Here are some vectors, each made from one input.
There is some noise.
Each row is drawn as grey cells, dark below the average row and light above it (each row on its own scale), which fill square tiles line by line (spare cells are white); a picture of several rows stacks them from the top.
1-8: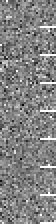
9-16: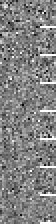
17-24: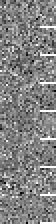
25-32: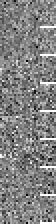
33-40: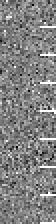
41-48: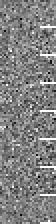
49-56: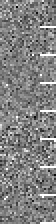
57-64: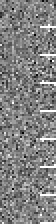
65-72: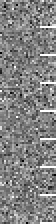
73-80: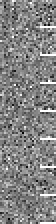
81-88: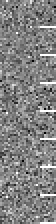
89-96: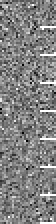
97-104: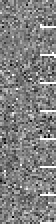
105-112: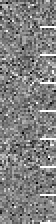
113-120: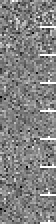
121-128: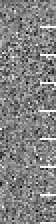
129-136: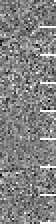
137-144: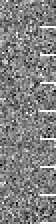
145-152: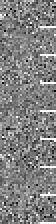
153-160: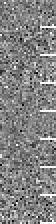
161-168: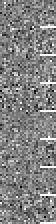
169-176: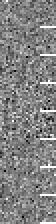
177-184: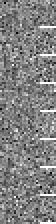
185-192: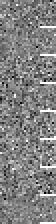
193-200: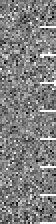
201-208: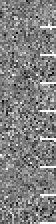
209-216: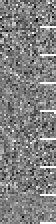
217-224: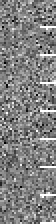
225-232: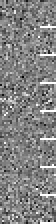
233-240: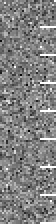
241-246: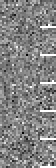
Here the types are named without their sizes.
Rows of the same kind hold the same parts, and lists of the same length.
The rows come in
2 kinds.
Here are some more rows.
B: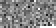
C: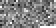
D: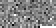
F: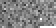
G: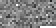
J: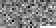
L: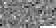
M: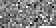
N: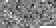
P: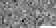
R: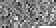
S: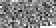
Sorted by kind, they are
B, C, D, F, J, L, N, P, R, S
G, M

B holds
a label and a node of a tree.
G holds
a point on a circle and a node of a tree.
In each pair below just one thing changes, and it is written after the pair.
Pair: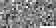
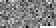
the place on the circle
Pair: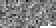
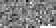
the place on the circle
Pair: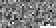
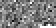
the place on the circle
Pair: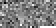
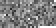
the node of the tree
